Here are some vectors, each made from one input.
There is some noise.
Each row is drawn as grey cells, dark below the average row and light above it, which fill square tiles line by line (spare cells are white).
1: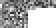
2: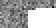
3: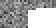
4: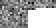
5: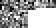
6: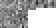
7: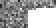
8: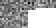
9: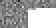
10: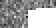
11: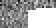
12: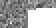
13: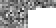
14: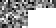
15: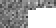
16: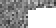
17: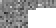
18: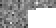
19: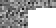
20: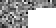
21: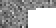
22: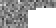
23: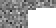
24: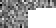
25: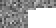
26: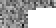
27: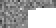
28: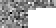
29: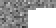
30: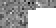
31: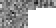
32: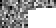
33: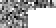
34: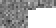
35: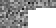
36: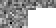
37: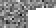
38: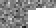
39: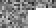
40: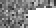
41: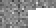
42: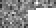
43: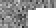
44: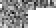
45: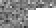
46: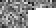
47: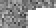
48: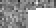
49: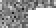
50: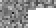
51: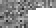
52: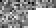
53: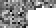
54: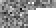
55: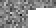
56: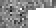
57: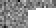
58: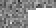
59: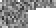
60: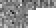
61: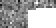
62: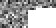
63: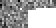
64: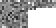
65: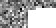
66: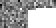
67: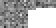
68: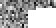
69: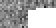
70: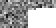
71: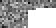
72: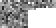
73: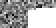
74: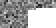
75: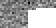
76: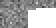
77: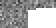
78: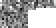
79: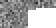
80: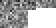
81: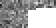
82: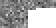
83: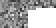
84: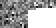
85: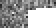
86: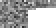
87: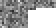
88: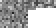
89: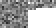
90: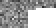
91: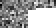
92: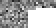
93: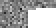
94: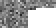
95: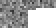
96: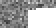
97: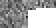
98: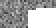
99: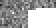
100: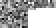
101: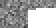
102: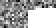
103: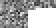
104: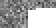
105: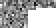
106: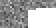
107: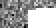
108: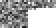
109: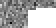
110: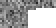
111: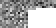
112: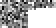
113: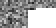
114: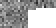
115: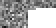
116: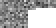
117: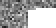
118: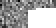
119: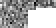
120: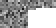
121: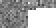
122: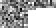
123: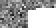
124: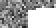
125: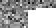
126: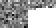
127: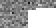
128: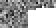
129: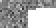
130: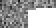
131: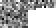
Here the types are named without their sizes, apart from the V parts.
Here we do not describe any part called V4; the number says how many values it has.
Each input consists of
a node of a tree, together with either a point on a circle and a true/false value, or a value of V4.
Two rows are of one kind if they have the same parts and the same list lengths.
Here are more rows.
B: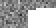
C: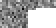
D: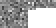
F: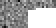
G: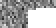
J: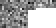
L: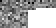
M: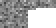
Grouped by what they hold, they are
B, C, G, J, L
D, F, M

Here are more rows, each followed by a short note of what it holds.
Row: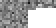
a node of a tree and a value of V4
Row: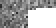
a point on a circle, a node of a tree and a true/false value
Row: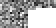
a point on a circle, a node of a tree and a true/false value
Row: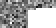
a point on a circle, a node of a tree and a true/false value
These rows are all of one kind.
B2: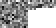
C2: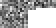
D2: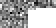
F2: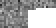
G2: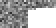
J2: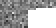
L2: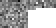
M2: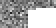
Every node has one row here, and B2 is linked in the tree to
C2, J2 and L2.
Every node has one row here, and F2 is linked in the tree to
G2 and L2.
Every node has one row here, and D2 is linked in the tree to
M2.
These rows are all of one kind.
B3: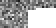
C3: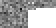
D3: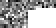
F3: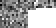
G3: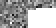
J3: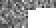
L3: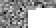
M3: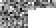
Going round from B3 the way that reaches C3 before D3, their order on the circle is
B3, J3, M3, C3, L3, D3, G3, F3.
